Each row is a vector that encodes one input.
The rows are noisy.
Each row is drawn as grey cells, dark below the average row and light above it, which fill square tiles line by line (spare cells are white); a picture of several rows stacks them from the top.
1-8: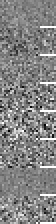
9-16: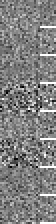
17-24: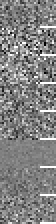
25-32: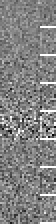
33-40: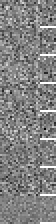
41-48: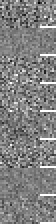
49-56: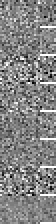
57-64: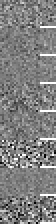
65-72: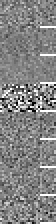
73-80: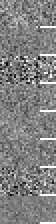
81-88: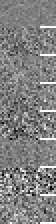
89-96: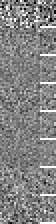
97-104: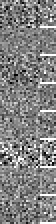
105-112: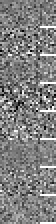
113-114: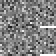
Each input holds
one of 5 labels and a point on a 5-point line, together with either a point on a 6-point circle, or a fixed value.
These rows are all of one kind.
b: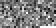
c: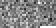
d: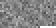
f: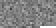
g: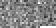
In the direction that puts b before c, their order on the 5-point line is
b, f, g, d, c.
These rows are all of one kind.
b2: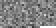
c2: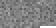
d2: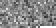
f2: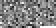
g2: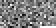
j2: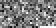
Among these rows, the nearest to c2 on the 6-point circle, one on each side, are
d2 and g2.
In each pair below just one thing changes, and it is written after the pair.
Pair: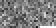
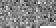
the place on the 6-point circle
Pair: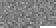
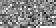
the label
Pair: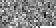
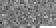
the label
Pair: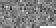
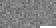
the place on the 6-point circle
